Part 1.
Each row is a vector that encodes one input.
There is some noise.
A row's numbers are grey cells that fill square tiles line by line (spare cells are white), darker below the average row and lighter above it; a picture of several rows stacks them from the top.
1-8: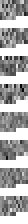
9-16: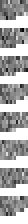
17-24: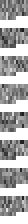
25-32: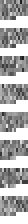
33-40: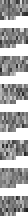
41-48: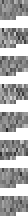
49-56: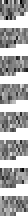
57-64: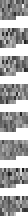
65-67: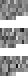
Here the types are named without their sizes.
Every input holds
a point on a line, together with either a fixed value, or three true/false values.
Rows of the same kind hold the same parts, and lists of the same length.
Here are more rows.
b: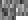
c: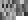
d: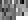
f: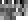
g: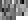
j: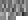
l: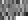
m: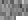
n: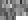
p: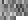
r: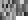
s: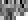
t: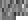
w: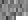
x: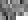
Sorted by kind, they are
b, d, f, g, j, l, m, n, s, t, w, x
c, p, r

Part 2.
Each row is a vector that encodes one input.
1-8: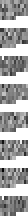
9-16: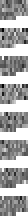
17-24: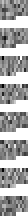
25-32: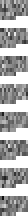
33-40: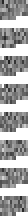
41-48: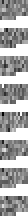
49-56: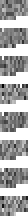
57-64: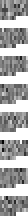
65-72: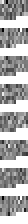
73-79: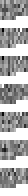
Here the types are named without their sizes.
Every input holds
a point on a line and a true/false value.
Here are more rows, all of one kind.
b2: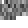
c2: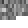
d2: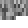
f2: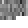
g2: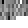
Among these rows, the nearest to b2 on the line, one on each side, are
d2 and f2.
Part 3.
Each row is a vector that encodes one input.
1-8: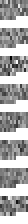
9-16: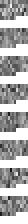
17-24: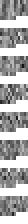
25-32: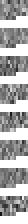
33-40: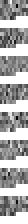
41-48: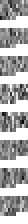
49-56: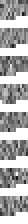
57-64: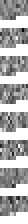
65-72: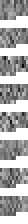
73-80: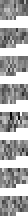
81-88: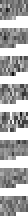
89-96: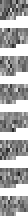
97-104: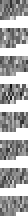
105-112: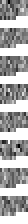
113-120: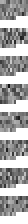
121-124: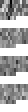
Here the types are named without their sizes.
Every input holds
either a point on a circle, or a point on a line.
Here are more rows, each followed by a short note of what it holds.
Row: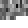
a point on a line
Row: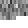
a point on a line
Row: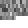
a point on a line
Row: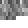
a point on a line
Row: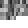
a point on a circle
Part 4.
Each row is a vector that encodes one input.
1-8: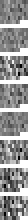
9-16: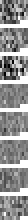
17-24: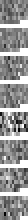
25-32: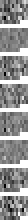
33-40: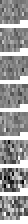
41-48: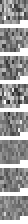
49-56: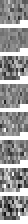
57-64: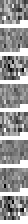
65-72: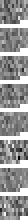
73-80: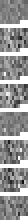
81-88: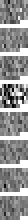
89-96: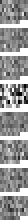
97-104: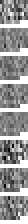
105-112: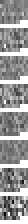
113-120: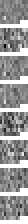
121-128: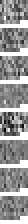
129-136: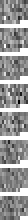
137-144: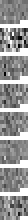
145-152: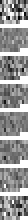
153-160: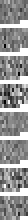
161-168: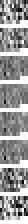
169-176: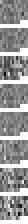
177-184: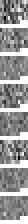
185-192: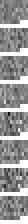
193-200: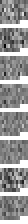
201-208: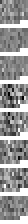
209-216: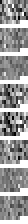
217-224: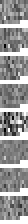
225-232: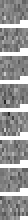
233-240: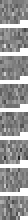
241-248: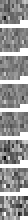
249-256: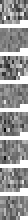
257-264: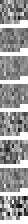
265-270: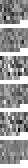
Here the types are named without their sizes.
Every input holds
a list of points on a line.
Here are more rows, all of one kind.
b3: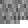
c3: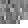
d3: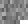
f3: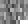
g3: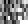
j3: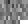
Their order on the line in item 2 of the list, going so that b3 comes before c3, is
g3, j3, d3, f3, b3, c3.
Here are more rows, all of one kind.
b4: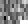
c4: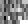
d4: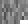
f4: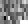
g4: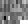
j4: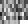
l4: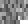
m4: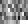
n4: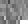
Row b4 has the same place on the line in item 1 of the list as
c4, f4 and m4.
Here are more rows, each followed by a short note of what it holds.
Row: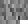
a list of one item
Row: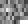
the empty list
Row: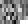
the empty list
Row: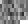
a list of one item
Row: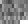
a list of one item
